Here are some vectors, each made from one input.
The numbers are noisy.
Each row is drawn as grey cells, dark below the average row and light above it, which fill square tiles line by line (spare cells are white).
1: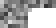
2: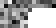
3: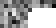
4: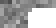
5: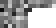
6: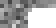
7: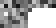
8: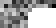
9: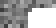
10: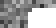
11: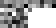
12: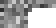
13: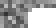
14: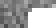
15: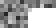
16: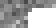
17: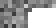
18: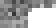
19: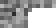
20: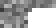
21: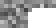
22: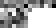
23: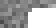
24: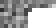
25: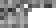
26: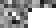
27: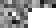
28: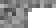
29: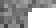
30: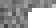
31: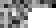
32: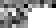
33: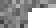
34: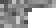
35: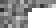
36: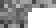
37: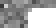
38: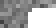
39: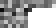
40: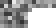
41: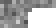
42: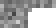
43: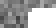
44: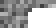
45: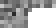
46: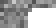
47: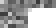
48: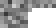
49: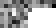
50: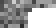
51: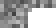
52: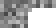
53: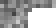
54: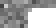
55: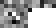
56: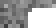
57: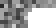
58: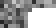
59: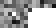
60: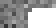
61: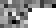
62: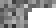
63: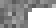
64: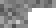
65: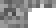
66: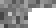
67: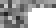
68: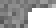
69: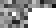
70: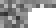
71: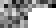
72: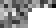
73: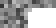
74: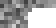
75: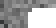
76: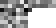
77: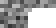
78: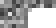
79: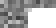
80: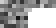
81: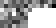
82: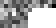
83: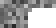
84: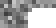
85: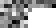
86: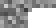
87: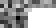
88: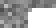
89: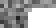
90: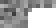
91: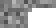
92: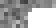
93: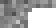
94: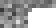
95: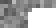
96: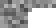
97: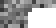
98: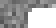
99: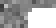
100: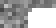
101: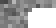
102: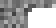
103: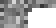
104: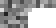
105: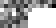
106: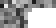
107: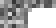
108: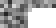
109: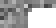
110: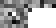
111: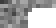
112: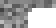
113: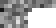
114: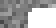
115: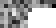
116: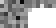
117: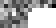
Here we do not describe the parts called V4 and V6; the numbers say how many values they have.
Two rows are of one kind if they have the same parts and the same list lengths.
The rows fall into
2 kinds.
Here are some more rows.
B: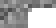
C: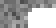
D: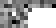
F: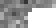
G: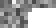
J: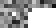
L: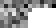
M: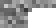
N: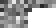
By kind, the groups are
B, C, F, G, M, N
D, J, L

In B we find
a true/false value, a value of V4 and a value of V6.
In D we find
a point on a 5-point line.
